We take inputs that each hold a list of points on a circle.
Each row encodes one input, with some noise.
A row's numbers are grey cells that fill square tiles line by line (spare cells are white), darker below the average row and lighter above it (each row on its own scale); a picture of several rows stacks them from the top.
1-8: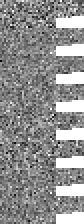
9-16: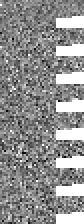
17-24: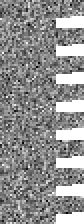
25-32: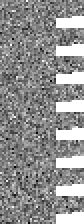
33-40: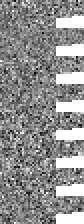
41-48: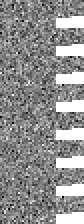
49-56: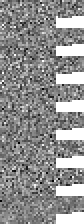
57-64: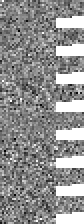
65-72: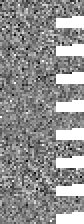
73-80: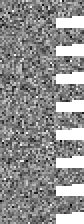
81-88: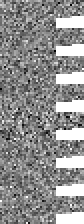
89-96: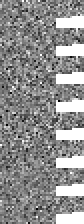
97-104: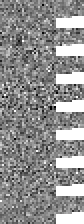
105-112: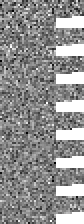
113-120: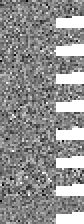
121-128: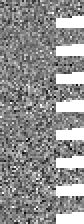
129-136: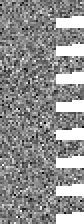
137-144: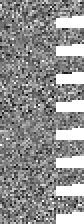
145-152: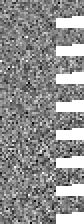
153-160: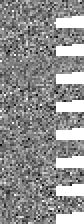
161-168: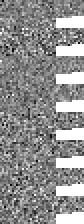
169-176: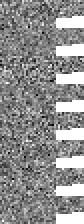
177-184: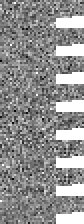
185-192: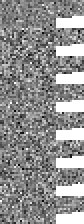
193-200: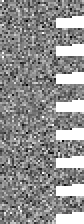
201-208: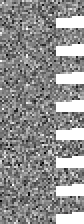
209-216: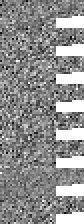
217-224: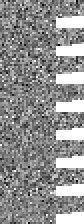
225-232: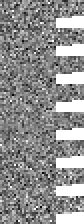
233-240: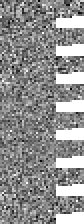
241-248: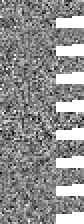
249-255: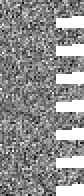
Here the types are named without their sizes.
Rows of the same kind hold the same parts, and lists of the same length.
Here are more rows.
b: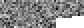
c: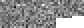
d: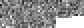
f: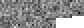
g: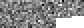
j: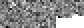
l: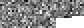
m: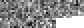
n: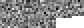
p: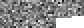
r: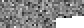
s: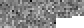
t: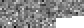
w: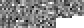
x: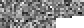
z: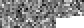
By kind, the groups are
b, c, d, f, l, n, r, s, w, x
g, m, p, t, z
j

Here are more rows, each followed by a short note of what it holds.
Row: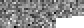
a list of two items
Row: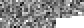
a list of two items
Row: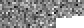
a list of two items
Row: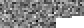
a list of one item
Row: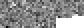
the empty list
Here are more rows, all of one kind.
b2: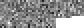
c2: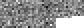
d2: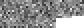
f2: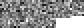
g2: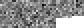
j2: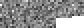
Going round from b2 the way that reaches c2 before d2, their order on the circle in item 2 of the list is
b2, j2, f2, c2, d2, g2.
